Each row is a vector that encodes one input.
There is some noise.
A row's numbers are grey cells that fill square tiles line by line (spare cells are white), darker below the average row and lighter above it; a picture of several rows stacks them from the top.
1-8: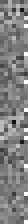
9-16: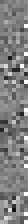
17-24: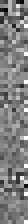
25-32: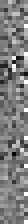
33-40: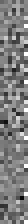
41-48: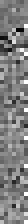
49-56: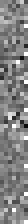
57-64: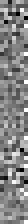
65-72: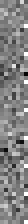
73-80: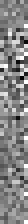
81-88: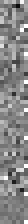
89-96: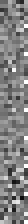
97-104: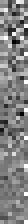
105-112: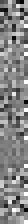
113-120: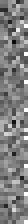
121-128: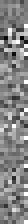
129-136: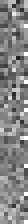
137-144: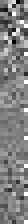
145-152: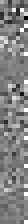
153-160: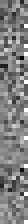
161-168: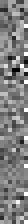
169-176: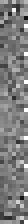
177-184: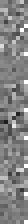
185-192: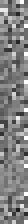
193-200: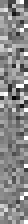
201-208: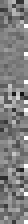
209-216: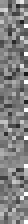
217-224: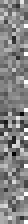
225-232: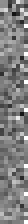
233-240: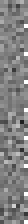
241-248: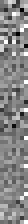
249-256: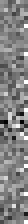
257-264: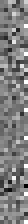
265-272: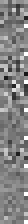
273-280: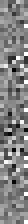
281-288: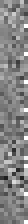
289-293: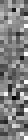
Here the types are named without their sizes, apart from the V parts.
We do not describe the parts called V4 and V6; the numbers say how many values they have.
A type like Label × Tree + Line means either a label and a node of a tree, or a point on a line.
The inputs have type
Circle + (Line + V4) × V6.
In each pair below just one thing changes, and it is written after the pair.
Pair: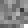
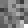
the value of V4
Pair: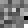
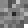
the value of V6
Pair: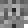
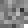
the value of V6
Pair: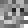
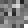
the value of V4
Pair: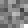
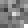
the value of V4
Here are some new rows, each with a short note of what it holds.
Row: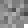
a point on a circle
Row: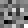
a point on a circle
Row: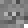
a point on a circle
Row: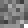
a point on a circle
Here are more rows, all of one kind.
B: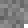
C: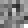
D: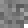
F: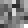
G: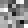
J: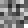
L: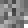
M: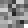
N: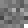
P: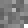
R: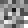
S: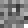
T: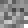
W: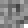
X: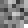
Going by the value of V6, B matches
D, L, N and R.
